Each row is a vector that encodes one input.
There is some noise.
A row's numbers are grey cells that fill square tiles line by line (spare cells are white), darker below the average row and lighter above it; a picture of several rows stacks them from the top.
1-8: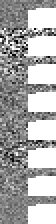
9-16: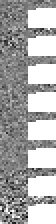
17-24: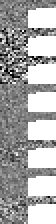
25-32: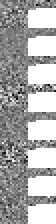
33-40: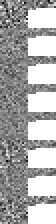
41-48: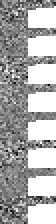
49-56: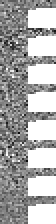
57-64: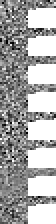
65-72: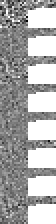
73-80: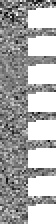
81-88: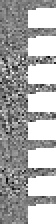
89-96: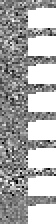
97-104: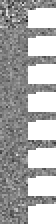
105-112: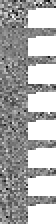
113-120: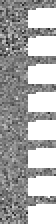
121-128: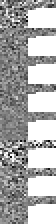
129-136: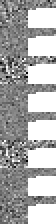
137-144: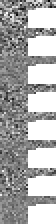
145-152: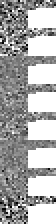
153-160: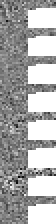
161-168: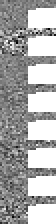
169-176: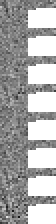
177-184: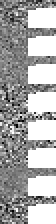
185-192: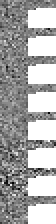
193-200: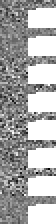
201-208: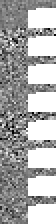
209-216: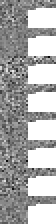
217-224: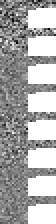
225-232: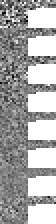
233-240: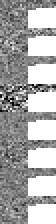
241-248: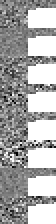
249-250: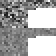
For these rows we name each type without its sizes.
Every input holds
a point on a circle, together with either a point on a circle and a true/false value, or a label.
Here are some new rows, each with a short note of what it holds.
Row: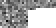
a point on each of two circles and a true/false value
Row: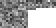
a point on each of two circles and a true/false value
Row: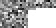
a point on each of two circles and a true/false value
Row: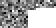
a point on a circle and a label
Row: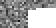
a point on a circle and a label
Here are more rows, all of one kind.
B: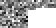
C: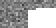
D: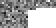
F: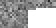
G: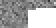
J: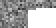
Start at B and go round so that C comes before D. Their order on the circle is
B, J, C, F, G, D.
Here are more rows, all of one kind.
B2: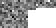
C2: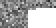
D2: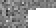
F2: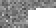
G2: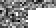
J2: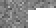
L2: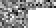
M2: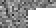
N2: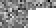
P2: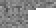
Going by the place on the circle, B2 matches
C2, D2 and L2.
